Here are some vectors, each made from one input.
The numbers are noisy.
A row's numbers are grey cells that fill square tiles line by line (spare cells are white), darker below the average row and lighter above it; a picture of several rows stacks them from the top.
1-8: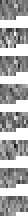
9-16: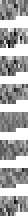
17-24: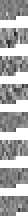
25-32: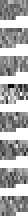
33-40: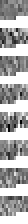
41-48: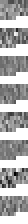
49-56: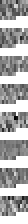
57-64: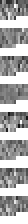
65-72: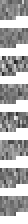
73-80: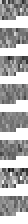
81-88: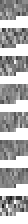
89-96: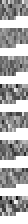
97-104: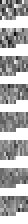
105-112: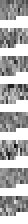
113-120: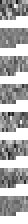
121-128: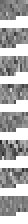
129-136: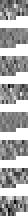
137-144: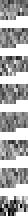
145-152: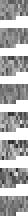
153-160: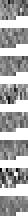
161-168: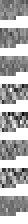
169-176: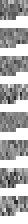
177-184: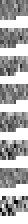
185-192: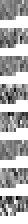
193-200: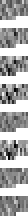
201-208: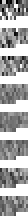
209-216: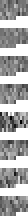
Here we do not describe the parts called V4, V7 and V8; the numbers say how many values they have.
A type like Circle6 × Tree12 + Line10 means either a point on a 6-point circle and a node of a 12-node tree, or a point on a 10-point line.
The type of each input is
(Bool × V4 + Line5) × Line3 × Line3 + V7 × V8.
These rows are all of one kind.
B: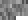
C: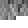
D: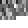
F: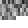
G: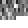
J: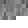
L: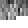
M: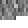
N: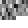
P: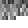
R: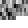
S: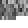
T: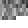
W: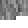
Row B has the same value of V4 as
D, J, N and T.
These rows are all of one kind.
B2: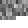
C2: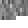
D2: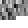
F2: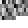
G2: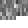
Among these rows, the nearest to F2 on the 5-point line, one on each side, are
D2 and G2.
